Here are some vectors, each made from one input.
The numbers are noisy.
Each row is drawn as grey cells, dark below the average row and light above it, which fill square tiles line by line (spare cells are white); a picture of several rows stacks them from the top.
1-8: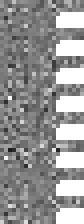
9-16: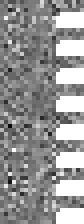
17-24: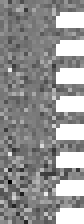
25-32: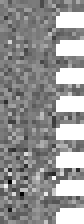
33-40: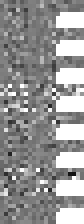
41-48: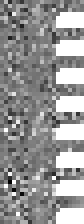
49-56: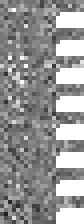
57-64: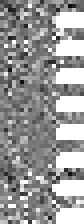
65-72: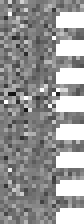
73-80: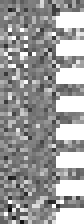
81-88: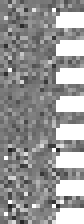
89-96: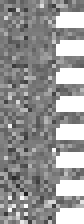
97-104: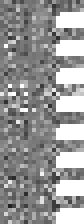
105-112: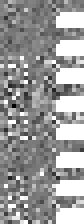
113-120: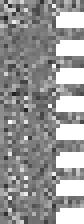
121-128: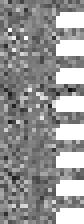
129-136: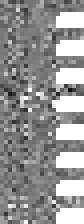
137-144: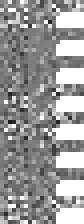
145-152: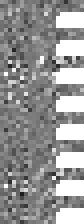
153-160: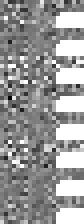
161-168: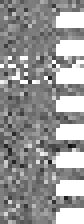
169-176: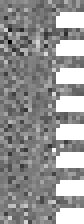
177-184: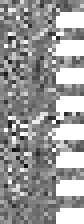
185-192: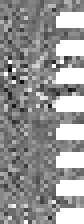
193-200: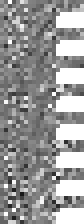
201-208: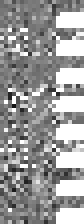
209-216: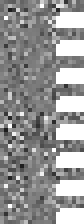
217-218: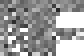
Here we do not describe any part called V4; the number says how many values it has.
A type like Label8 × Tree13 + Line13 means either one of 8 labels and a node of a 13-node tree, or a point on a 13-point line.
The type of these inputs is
List2(Line6 × V4).
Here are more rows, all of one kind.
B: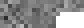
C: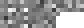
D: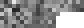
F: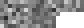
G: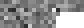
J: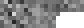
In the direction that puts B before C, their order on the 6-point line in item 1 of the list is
F, J, B, G, C, D.
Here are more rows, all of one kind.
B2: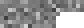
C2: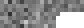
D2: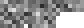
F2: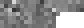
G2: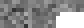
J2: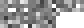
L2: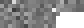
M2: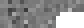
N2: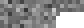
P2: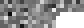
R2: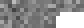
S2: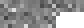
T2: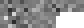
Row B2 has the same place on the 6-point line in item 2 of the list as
J2, P2 and T2.
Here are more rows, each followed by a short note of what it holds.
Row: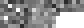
a list of one item
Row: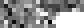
the empty list
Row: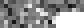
the empty list
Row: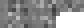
a list of one item
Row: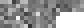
a list of one item
